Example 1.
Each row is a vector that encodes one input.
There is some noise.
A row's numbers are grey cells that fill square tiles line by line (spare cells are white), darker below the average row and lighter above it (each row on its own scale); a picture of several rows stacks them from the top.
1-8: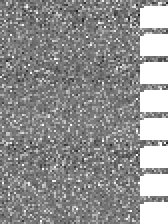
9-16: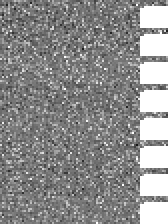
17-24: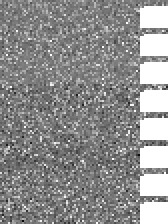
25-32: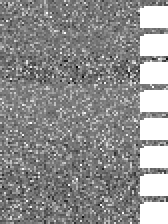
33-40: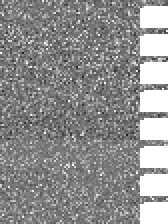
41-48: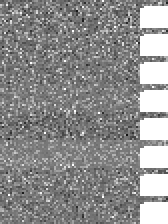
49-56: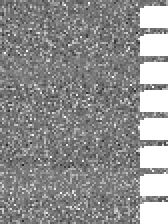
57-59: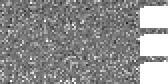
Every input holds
either a point on a 5-point line, or a node of a 7-node tree.
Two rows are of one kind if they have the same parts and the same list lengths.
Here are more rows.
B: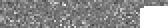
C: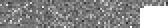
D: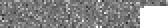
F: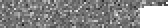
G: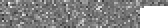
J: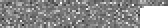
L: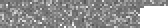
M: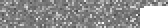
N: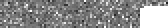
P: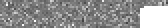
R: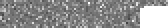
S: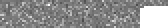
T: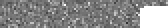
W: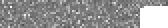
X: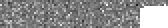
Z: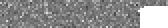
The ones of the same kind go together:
B, D, F, G, R, T, Z
C, J, L, M, N, P, S, W, X

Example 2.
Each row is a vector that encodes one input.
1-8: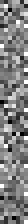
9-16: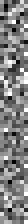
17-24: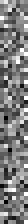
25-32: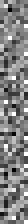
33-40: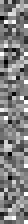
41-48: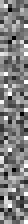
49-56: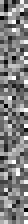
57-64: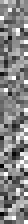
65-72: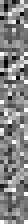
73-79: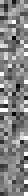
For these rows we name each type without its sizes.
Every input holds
a node of a tree, together with either a fixed value, or four true/false values.
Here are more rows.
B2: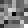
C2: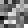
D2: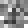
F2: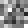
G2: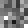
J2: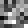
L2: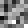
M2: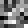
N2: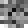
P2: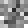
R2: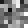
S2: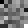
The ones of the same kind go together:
B2, D2, F2, G2, N2, P2, R2, S2
C2, J2, L2, M2

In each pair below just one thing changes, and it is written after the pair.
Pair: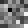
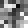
the node of the tree
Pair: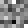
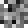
one of the four true/false values
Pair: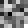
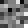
the node of the tree
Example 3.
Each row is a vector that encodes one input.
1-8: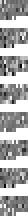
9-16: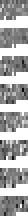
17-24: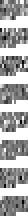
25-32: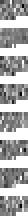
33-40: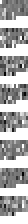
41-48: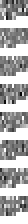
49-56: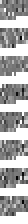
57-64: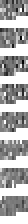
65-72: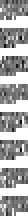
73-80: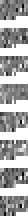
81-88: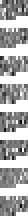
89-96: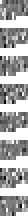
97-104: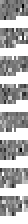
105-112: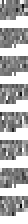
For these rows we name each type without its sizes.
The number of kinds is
3.
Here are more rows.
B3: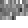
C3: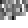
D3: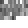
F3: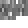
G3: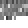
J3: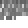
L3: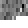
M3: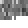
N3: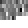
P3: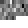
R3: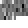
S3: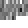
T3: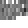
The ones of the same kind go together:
B3, D3, F3, L3, M3, R3, S3, T3
C3, G3, J3, N3
P3

